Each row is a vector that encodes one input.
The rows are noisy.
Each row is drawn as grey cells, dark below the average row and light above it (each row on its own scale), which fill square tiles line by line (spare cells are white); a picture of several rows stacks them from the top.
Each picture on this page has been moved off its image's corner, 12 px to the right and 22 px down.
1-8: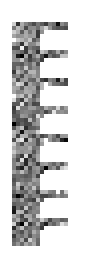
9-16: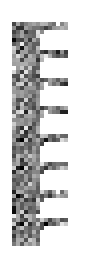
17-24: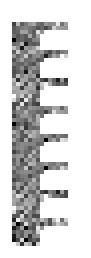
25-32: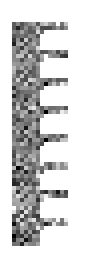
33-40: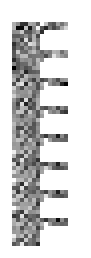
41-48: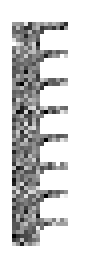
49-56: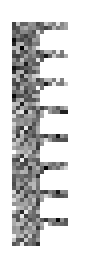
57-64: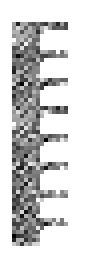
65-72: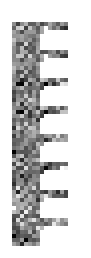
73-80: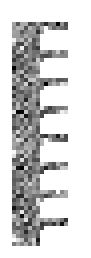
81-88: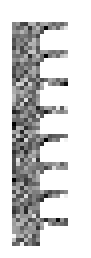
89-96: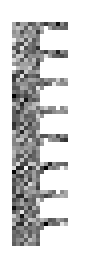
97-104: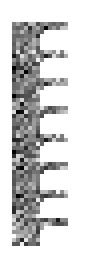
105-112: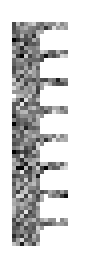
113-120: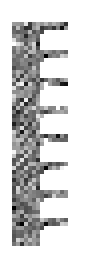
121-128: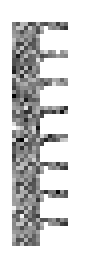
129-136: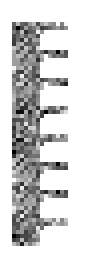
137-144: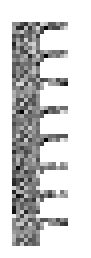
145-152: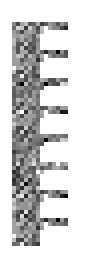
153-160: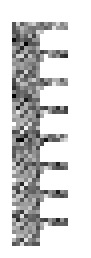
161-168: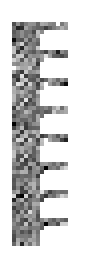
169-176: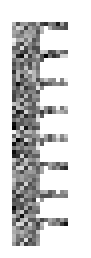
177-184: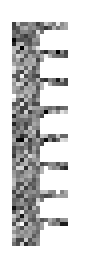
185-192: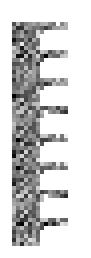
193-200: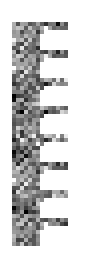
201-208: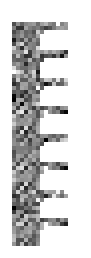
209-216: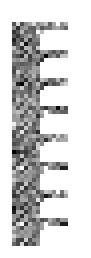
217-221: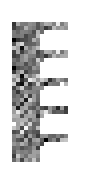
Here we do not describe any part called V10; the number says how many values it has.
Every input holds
a list of up to two items, each a true/false value and a value of V10.
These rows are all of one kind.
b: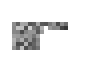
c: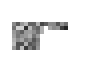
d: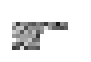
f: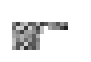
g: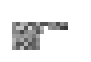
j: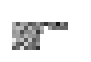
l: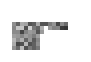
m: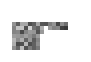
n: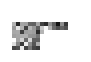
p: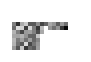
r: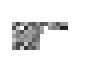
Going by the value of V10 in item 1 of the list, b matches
g, j, l and m.
